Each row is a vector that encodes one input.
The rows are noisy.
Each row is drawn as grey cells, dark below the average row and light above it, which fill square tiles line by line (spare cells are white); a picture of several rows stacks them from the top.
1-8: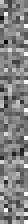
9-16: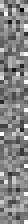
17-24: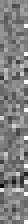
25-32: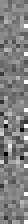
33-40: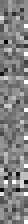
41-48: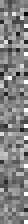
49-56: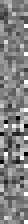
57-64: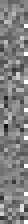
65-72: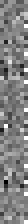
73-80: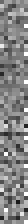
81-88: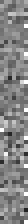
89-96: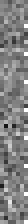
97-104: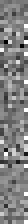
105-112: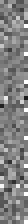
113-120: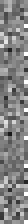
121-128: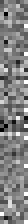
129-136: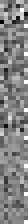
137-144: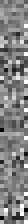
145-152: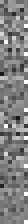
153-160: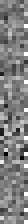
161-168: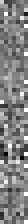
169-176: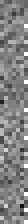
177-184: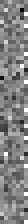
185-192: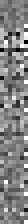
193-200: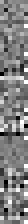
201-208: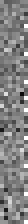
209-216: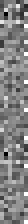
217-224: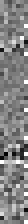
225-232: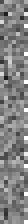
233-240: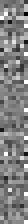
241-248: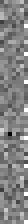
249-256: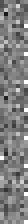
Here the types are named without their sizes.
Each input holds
either a point on a circle and a true/false value, or two labels, or a list of points on a line.
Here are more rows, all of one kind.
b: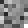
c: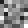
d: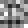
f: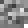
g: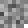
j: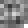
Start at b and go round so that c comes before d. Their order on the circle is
b, j, c, d, g, f.
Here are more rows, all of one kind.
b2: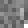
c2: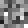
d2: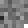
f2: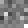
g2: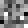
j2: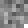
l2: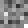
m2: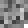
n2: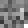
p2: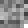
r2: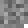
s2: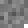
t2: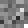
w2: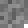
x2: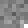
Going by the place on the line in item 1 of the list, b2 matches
d2, f2, n2 and w2.
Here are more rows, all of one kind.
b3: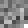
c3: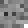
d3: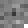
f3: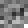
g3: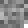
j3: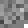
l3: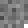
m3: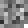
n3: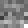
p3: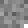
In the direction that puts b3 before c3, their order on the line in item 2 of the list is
n3, b3, l3, f3, g3, p3, j3, d3, m3, c3.
